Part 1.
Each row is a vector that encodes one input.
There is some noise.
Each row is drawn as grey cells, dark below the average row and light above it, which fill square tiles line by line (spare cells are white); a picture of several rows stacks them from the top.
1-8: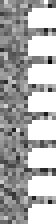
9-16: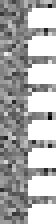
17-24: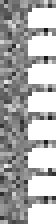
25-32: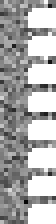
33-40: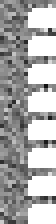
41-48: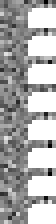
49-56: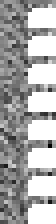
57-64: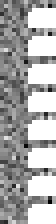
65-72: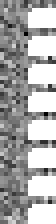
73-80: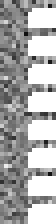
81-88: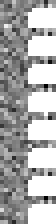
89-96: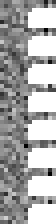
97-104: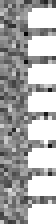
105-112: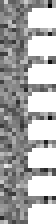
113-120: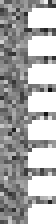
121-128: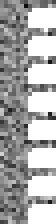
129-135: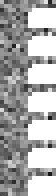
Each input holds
either a point on a 6-point circle and a true/false value, or one of 7 labels.
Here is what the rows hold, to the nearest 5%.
About 55% of them hold a point on a 6-point circle and a true/false value. The rest hold one of 7 labels.
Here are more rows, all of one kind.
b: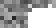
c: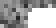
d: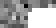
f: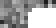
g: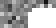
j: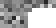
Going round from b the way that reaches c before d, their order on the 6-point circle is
b, c, d, f, g, j.
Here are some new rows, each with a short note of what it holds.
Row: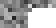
a point on a 6-point circle and a true/false value
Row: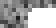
a point on a 6-point circle and a true/false value
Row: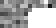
one of 7 labels
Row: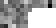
one of 7 labels
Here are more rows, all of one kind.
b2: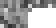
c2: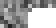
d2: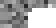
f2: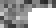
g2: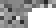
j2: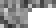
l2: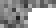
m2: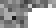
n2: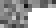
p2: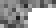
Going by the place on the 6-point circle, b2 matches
c2, j2 and m2.
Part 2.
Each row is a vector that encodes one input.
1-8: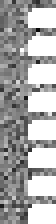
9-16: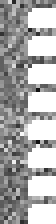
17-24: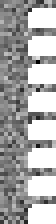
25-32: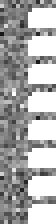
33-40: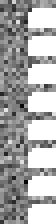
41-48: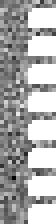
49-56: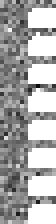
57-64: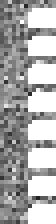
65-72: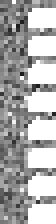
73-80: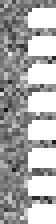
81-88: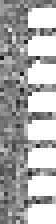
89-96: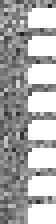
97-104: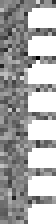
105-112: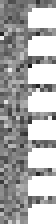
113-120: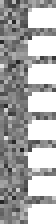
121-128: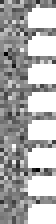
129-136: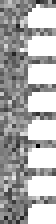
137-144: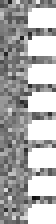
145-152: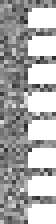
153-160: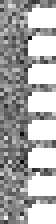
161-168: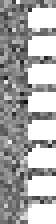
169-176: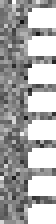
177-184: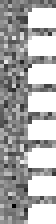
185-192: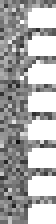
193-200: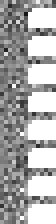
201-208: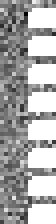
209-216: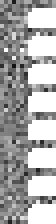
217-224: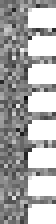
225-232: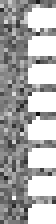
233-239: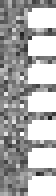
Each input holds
a point on a 4-point line and a true/false value, together with either a point on a 6-point circle, or a fixed value.
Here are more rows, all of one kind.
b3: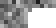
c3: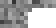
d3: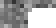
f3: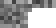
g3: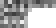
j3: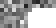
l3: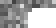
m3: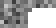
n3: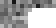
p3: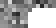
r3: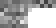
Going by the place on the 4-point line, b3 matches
c3, f3, l3 and n3.
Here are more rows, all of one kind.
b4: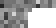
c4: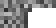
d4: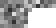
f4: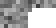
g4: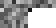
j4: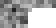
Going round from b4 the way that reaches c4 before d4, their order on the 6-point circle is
b4, f4, j4, c4, g4, d4.
